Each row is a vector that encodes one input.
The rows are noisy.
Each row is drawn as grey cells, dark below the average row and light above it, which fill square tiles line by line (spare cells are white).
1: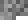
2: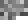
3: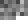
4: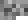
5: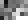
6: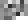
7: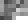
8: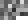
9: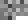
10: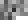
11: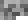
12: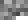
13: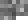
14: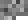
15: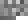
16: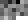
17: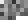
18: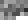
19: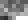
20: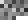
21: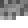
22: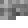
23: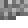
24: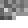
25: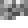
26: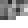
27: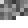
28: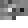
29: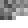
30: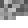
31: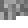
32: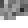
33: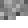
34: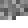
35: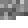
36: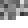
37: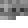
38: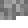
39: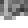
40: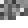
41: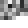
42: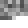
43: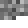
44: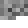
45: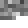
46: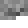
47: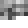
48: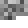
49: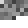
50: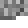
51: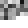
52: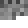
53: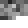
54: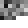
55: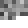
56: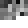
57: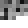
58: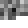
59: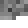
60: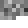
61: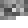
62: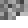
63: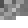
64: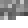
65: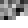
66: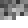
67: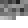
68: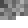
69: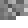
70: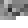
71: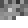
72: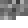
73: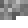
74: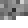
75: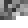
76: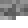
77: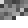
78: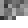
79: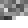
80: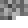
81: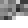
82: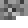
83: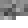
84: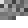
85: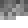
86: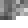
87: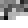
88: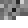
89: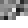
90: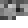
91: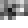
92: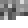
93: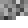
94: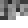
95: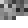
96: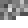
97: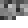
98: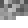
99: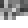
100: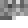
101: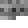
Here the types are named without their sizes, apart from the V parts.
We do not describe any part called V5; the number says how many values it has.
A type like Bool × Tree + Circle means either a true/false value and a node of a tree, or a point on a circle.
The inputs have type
Circle × List(V5) + List(Line).
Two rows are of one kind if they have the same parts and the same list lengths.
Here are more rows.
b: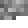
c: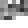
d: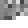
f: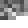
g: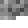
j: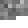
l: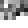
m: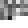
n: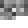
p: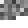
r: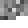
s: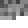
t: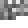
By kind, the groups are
b, g, l
c
d, f, m
j, n
p
r, t
s

